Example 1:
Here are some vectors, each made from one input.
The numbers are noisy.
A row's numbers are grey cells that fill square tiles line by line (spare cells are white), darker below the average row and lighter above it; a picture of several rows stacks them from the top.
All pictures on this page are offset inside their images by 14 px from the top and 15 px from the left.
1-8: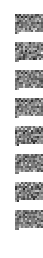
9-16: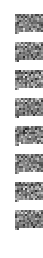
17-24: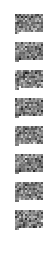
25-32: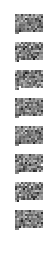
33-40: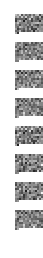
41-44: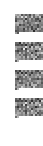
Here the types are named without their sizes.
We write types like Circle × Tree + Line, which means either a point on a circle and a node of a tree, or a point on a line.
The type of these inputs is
Bool × Line.
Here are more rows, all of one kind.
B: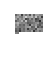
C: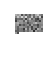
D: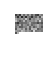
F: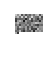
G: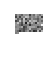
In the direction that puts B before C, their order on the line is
G, D, B, C, F.
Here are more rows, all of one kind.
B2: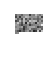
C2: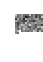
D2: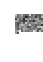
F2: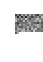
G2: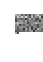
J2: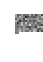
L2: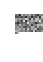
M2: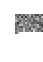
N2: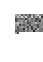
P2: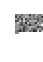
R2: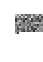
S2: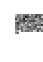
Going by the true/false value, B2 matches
G2, N2, P2 and R2.
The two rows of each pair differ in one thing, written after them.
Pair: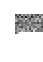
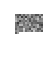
the place on the line
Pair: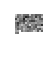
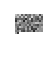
the true/false value
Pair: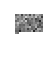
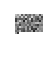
the place on the line
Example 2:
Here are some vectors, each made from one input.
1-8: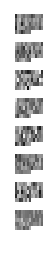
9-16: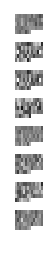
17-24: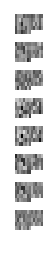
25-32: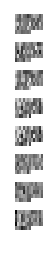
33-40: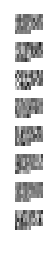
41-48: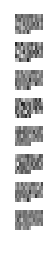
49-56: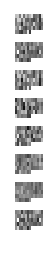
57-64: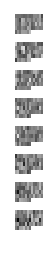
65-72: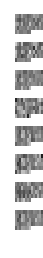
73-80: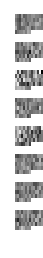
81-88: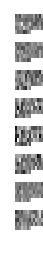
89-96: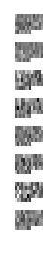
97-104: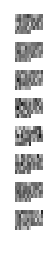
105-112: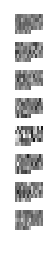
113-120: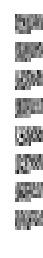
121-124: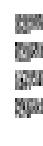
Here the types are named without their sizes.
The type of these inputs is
Bool × Bool × Bool × Bool + Circle + Unit.
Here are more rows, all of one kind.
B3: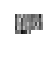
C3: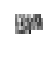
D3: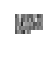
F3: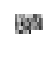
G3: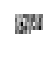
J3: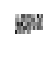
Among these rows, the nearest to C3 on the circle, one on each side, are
F3 and J3.
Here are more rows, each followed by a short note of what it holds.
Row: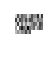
a fixed value
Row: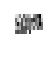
a point on a circle
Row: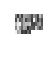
a fixed value
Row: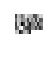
a point on a circle
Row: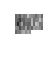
four true/false values
